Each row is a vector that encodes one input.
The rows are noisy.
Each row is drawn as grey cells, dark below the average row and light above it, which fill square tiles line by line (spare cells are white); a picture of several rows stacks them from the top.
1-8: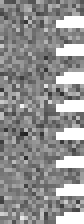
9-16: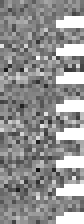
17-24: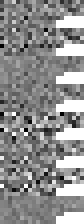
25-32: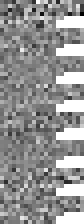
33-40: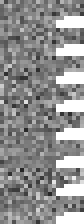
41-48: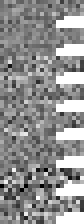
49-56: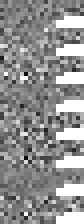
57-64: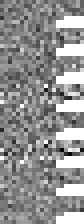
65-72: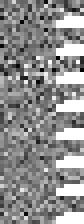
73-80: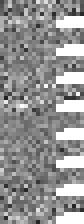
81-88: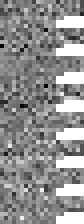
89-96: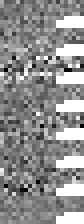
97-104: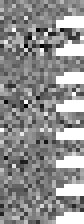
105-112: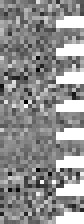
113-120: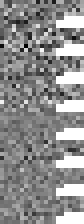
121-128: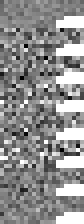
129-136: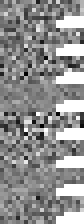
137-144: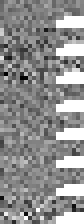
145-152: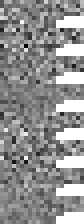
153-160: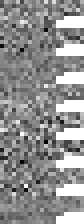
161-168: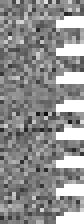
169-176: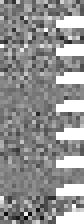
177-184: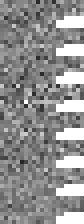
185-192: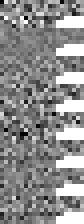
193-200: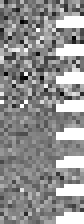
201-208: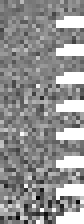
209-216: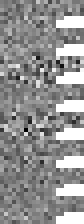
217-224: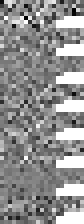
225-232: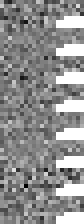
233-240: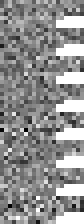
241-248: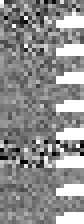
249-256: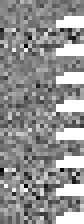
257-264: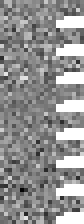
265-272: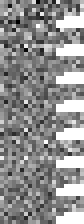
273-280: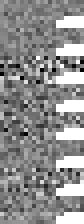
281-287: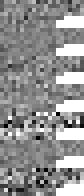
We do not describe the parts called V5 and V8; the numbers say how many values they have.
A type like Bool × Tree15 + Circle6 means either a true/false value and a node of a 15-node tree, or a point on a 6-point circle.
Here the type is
(Circle9 + Label6 × V5 × V8) × Tree10.
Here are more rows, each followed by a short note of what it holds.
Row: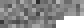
a point on a 9-point circle and a node of a 10-node tree
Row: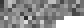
a point on a 9-point circle and a node of a 10-node tree
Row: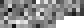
one of 6 labels, a node of a 10-node tree, a value of V5 and a value of V8
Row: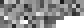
one of 6 labels, a node of a 10-node tree, a value of V5 and a value of V8
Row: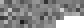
one of 6 labels, a node of a 10-node tree, a value of V5 and a value of V8
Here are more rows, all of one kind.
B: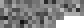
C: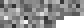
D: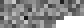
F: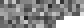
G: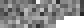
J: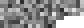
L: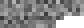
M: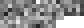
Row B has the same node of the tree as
F and L.
